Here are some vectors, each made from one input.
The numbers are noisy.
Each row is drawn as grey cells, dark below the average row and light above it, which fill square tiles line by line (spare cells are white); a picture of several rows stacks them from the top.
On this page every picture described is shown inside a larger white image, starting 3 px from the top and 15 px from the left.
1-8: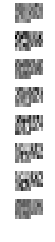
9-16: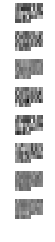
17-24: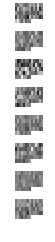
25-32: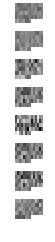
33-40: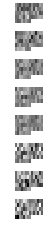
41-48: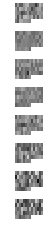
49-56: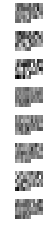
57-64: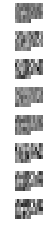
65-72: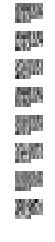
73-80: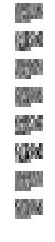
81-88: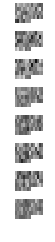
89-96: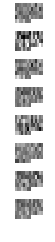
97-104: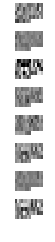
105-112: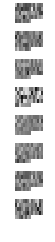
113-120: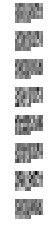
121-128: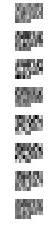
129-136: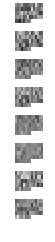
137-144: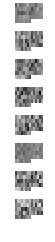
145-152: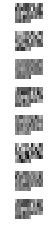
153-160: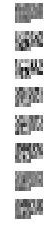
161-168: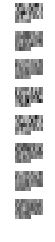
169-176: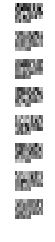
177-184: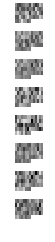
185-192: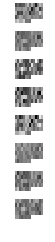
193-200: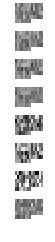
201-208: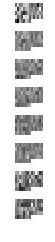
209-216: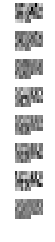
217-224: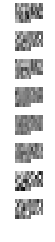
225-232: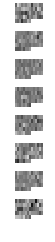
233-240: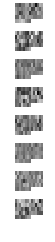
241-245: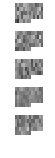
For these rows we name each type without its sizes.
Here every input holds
a node of a tree, together with either a label, or a point on a line.
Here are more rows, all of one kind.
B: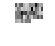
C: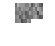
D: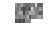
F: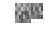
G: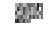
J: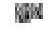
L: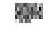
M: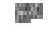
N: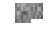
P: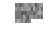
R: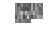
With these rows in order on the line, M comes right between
F and R.
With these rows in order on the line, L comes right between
N and P.
